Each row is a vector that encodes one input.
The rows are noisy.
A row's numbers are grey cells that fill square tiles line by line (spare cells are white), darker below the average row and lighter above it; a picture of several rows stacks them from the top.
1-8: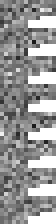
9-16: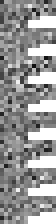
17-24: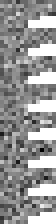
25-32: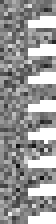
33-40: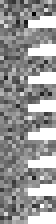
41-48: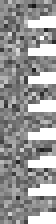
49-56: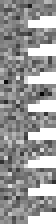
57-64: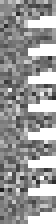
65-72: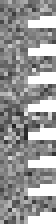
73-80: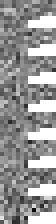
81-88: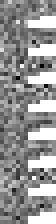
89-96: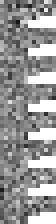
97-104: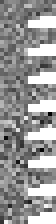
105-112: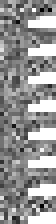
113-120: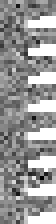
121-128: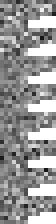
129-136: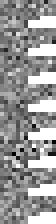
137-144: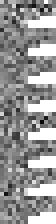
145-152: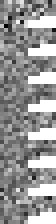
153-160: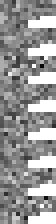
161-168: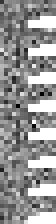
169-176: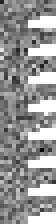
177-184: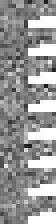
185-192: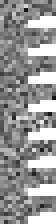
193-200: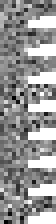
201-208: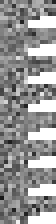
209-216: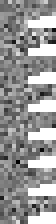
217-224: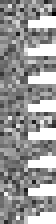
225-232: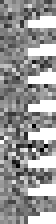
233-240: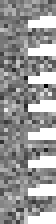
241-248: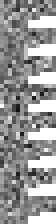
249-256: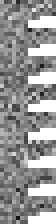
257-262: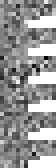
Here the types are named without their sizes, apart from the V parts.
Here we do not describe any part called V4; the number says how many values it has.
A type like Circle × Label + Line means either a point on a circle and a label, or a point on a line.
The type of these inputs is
Bool × V4 + Tree.
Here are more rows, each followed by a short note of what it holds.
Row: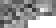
a true/false value and a value of V4
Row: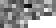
a true/false value and a value of V4
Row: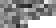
a true/false value and a value of V4
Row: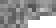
a true/false value and a value of V4
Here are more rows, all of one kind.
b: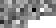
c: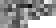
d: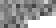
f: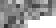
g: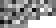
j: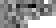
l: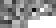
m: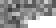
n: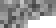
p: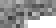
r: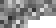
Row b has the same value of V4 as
j, n and r.
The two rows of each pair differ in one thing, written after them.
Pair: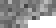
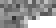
the true/false value
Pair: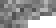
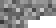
the value of V4
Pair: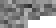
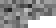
the true/false value
